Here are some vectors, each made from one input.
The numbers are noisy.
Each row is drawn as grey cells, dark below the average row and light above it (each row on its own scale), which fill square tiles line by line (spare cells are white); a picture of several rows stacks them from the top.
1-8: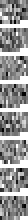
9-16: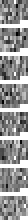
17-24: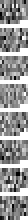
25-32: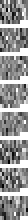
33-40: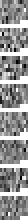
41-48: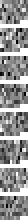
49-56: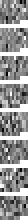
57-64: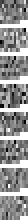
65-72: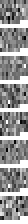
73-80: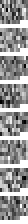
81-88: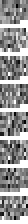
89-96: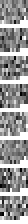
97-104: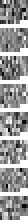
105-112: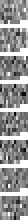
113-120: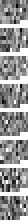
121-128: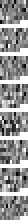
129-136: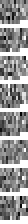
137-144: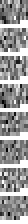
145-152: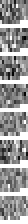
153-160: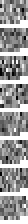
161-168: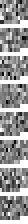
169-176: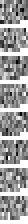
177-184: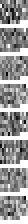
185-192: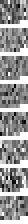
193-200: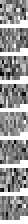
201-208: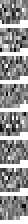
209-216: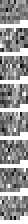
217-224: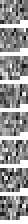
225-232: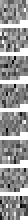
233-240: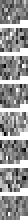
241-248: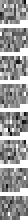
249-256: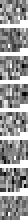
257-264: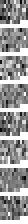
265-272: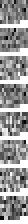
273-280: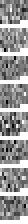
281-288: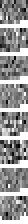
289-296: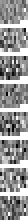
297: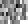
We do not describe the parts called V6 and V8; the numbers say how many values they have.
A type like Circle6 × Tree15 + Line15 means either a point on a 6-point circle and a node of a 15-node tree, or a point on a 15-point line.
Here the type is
(Bool × V8 + Tree14) × V6.
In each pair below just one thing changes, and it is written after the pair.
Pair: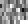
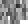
the true/false value
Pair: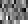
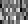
the value of V6
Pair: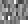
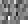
the value of V8
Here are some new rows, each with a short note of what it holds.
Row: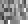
a node of a 14-node tree and a value of V6
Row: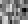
a true/false value, a value of V6 and a value of V8
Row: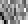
a node of a 14-node tree and a value of V6
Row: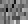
a node of a 14-node tree and a value of V6
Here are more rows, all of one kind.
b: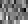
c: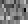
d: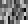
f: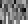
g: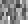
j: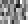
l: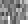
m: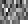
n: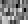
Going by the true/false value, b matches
d and f.
